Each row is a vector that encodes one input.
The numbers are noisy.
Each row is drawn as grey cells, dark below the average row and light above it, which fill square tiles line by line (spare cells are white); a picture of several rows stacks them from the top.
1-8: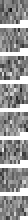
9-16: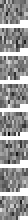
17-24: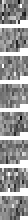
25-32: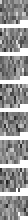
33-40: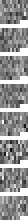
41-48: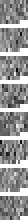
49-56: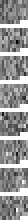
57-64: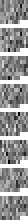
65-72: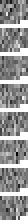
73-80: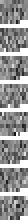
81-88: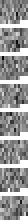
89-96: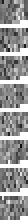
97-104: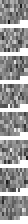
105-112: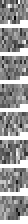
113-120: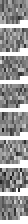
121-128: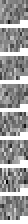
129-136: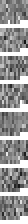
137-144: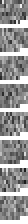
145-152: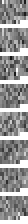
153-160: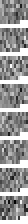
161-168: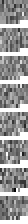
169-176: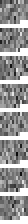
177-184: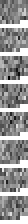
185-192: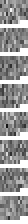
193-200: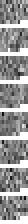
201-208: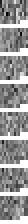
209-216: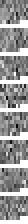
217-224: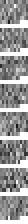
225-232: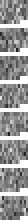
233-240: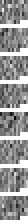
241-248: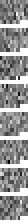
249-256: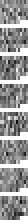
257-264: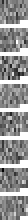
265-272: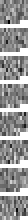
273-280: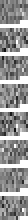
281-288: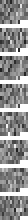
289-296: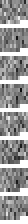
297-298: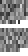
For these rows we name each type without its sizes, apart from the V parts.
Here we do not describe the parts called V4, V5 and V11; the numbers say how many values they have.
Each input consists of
a node of a tree, together with either three labels, or a value of V4, a value of V5 and a value of V11.
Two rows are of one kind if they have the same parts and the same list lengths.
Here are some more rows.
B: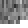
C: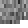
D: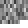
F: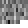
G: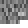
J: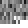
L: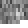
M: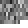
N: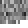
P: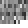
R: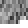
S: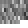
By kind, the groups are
B, G, L, M
C, D, F, J, N, P, R, S

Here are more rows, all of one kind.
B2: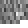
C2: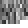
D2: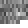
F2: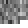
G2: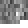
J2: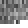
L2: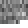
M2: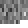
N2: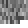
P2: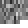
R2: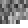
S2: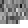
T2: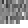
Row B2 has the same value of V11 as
C2 and F2.
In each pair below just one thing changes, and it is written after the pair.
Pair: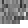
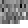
the value of V5
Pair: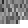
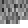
the value of V11
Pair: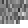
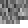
the value of V5
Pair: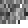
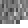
the node of the tree
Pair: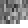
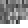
the value of V4
